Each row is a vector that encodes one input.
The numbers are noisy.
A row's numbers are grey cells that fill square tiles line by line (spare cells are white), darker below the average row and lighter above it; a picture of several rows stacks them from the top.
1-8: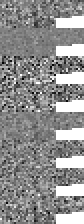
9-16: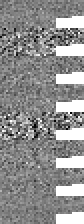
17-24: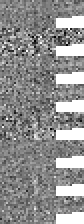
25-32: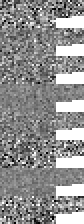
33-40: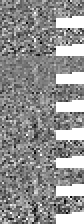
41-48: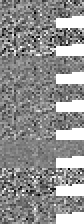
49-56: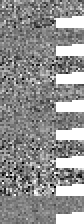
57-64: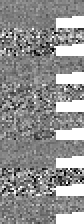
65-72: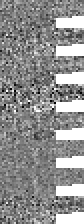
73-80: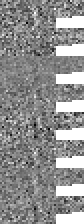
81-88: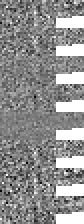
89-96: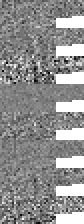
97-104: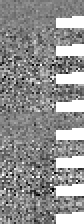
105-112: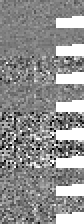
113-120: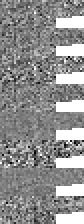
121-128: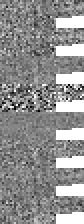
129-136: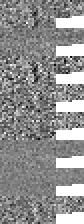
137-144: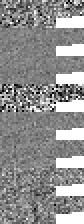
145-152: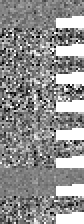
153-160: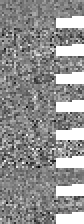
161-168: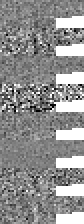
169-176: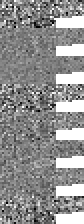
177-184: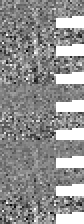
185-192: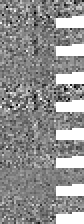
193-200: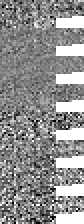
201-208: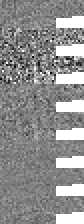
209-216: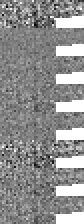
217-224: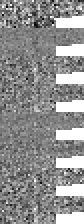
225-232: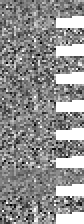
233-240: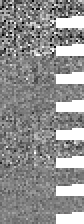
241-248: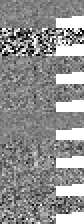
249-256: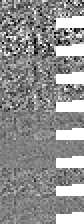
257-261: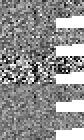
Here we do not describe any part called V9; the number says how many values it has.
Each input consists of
a list of up to two items, each a point on an 11-point circle and a value of V9.
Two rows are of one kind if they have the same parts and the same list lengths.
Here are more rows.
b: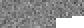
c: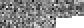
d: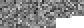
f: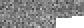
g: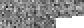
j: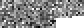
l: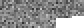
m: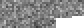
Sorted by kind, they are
b, g, j
c, f, l, m
d

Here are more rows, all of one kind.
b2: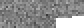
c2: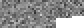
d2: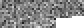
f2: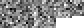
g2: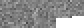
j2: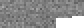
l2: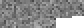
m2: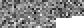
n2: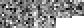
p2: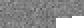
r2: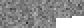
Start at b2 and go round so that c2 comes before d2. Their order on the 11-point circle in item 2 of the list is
b2, f2, n2, r2, g2, p2, l2, j2, c2, d2, m2.
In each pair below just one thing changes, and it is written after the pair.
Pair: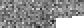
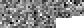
the place on the 11-point circle in item 2 of the list
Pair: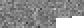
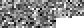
the value of V9 in item 1 of the list
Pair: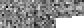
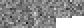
the place on the 11-point circle in item 1 of the list
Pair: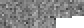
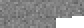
the place on the 11-point circle in item 2 of the list
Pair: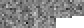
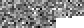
the place on the 11-point circle in item 1 of the list
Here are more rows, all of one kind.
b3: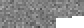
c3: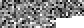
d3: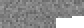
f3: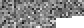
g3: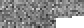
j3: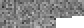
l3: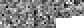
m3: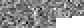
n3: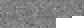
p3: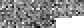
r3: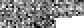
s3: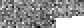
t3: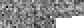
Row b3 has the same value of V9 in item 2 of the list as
m3 and p3.
